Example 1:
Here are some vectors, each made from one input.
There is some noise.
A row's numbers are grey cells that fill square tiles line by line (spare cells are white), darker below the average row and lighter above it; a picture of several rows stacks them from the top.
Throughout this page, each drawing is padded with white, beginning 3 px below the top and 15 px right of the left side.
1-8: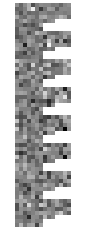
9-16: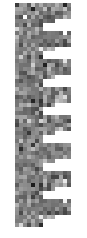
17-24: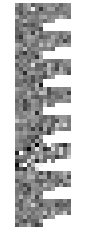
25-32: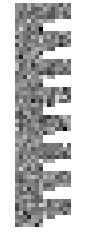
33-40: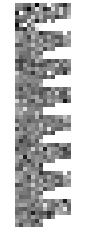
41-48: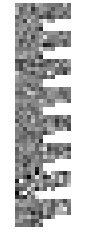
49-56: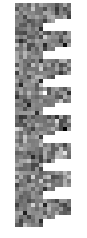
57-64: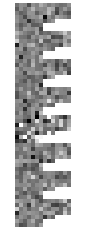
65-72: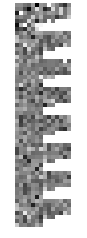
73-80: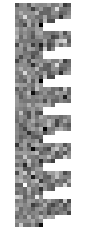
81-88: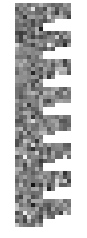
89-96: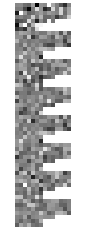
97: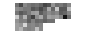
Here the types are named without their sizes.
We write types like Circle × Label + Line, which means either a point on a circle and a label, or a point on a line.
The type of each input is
Label × Label + Unit.
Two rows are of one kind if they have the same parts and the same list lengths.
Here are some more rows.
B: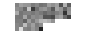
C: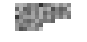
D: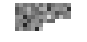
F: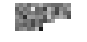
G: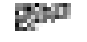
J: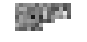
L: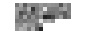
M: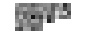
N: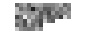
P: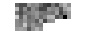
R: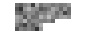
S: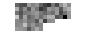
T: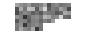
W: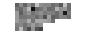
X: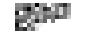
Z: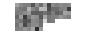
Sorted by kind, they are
B, C, D, F, J, L, M, N, P, R, S, T, W, Z
G, X

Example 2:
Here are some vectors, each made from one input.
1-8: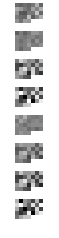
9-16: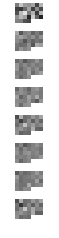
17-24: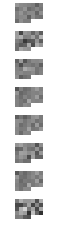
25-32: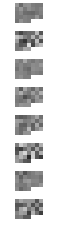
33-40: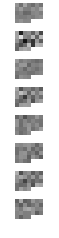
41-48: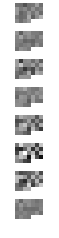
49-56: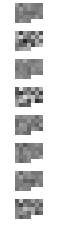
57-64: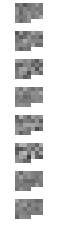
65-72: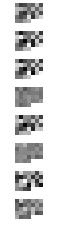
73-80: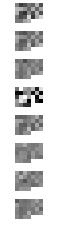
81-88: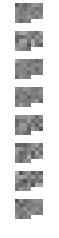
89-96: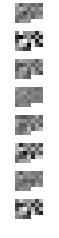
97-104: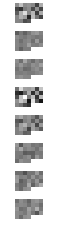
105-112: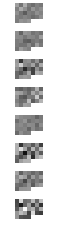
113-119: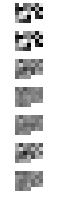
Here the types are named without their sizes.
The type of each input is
Bool × Circle.
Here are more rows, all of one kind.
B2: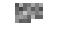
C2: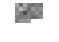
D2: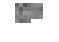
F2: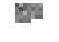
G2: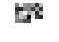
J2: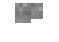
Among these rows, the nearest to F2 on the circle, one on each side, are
B2 and J2.
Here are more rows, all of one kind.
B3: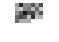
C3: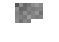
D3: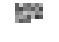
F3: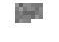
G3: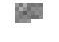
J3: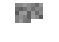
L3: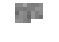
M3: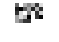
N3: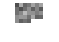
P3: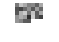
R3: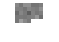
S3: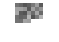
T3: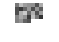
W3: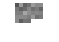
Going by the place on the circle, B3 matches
C3, J3, R3 and T3.
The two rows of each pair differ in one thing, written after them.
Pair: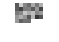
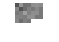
the place on the circle
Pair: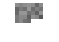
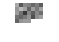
the place on the circle
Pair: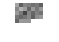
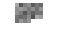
the place on the circle
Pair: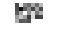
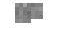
the true/false value
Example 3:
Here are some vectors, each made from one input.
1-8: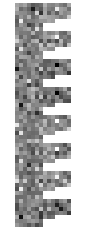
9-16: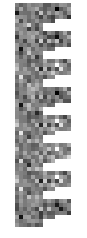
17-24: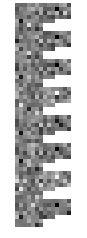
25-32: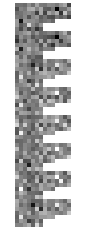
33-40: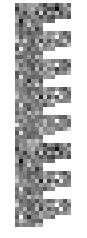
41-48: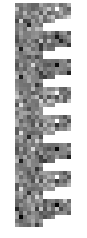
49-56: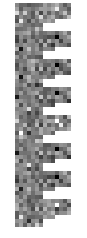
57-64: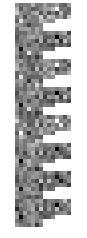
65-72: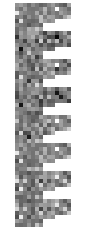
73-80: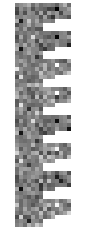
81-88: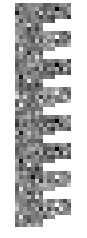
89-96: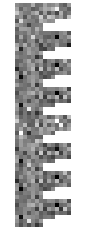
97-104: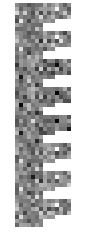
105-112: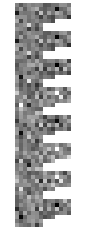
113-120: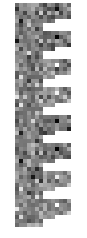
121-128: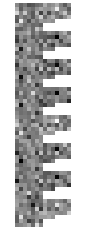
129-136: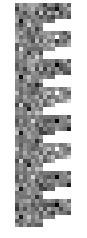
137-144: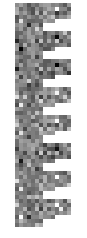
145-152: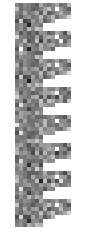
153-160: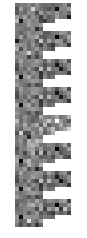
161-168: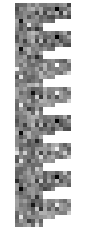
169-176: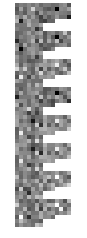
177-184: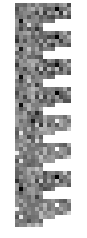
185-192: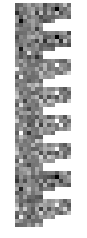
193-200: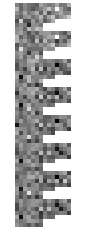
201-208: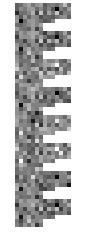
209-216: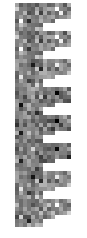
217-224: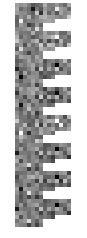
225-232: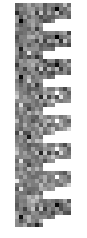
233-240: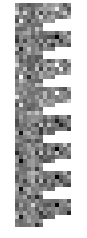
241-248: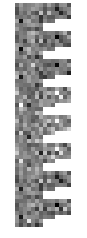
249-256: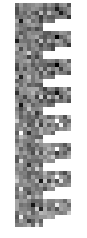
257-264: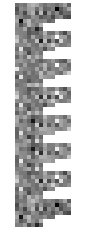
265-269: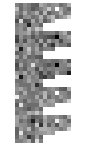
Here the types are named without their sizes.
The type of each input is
Bool × Label.
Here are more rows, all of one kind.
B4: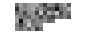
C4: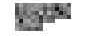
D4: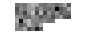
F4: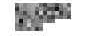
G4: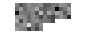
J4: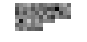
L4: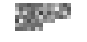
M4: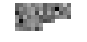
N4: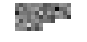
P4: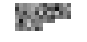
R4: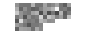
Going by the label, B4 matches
F4 and P4.
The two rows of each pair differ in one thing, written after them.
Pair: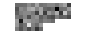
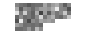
the true/false value
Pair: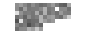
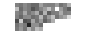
the label
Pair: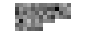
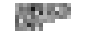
the true/false value
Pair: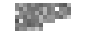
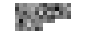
the true/false value
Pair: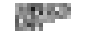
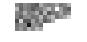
the label
